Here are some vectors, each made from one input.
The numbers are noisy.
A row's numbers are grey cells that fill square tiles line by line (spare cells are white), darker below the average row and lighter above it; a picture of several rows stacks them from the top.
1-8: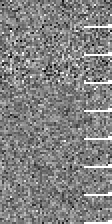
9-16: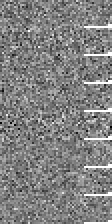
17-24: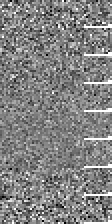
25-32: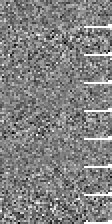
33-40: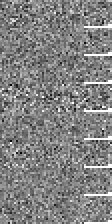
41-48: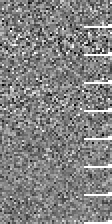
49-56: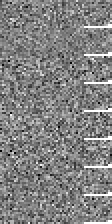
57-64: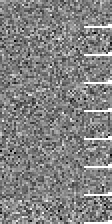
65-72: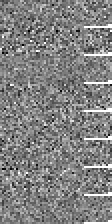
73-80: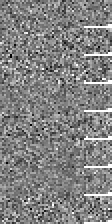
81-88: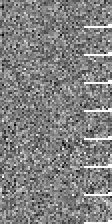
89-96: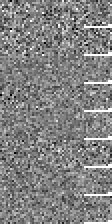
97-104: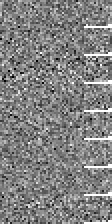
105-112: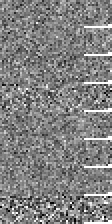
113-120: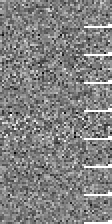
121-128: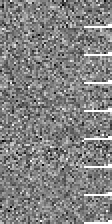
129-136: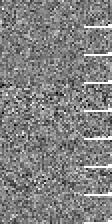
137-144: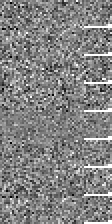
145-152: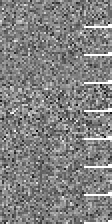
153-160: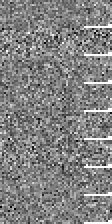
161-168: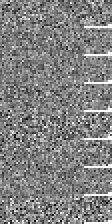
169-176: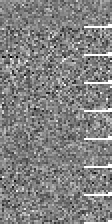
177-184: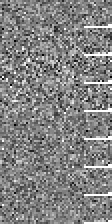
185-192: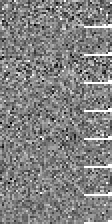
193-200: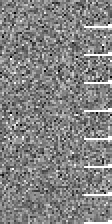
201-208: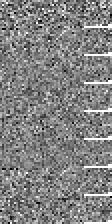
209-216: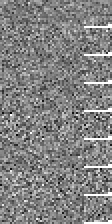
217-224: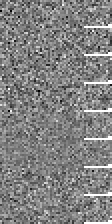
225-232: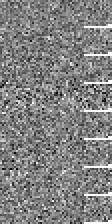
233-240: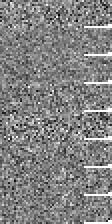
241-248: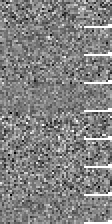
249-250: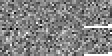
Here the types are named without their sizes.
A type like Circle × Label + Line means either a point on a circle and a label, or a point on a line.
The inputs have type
Circle + Label + Tree.
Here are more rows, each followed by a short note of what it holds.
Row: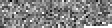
a label
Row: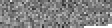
a node of a tree
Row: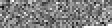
a node of a tree
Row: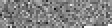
a node of a tree
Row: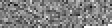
a node of a tree
